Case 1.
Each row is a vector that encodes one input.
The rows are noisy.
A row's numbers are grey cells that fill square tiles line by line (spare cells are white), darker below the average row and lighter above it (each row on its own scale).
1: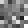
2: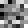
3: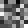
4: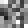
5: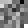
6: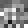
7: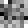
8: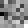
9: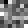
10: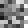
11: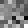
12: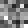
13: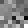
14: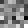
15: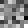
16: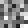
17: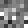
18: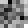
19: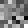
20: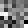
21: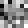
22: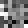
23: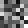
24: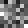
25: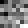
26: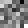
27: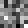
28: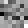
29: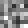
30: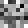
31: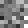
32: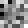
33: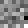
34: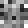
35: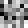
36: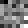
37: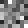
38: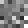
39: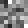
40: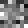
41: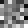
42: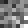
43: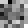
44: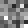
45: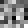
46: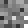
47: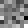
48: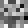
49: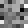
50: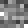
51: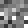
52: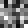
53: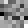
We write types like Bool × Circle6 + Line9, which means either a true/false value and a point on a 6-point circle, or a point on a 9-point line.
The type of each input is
Label10.
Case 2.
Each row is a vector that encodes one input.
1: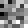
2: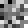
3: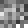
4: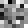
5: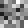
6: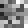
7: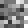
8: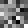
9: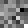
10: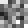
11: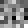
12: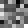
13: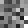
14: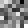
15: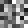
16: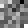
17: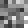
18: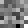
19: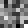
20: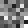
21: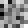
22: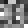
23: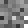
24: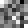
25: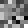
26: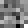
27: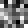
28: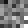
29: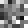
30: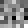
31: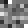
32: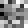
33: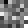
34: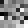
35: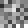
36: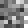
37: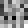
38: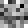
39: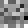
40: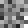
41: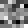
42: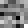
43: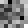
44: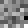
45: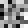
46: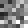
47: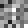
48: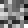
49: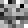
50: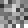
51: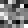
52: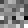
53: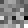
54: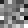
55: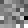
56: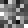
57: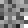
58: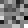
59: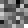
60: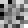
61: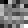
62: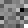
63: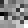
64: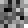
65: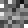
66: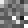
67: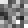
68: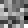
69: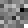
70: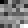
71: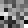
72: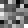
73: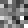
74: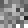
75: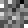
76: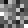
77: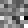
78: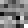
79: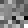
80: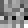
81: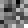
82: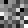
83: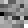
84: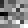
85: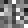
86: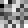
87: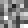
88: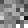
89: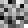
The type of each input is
Label10.
